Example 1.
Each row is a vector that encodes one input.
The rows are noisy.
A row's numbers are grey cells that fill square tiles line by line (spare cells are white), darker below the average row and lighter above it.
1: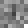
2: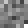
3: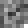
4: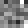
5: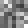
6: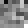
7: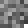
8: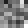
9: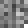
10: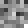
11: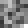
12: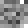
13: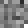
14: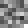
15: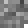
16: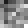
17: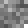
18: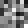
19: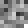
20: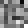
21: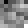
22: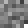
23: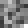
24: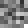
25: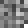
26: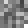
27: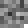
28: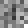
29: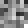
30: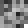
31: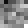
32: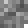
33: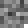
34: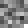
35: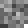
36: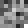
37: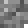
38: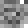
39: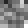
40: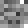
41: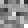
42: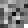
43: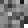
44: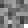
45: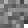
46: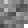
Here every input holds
either a point on a 5-point line, or a node of a 7-node tree.
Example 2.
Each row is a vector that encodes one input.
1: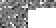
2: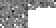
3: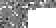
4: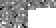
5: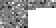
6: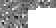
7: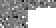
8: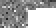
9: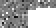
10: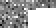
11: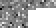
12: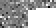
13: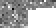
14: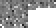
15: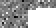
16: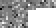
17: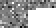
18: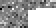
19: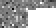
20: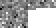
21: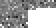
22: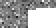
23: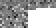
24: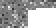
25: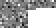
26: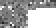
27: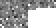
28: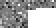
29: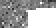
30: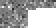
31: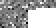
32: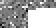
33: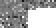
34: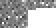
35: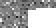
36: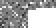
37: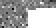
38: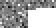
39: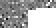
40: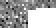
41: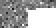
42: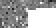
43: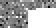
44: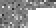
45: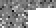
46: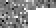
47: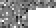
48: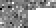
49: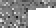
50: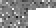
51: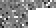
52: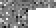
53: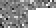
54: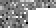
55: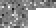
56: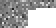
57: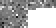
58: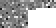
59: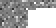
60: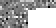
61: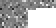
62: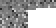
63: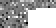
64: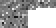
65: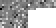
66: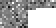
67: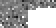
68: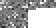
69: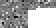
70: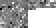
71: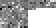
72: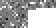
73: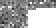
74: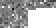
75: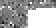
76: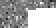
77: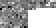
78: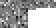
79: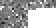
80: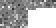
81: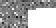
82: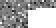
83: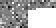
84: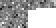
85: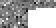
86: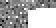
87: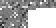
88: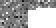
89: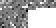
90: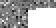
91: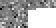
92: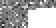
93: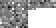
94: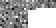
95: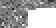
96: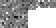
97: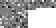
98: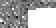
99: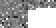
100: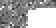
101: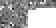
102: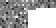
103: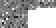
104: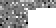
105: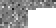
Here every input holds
a point on a 10-point line and a true/false value.
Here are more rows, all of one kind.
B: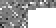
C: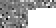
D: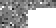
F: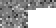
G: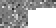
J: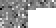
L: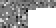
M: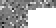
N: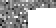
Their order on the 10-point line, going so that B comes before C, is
L, B, M, D, G, F, J, C, N.
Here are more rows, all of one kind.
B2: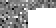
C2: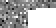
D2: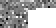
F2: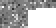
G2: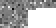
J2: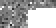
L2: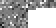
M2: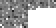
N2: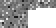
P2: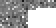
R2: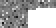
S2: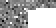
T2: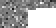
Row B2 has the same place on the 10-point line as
C2 and S2.
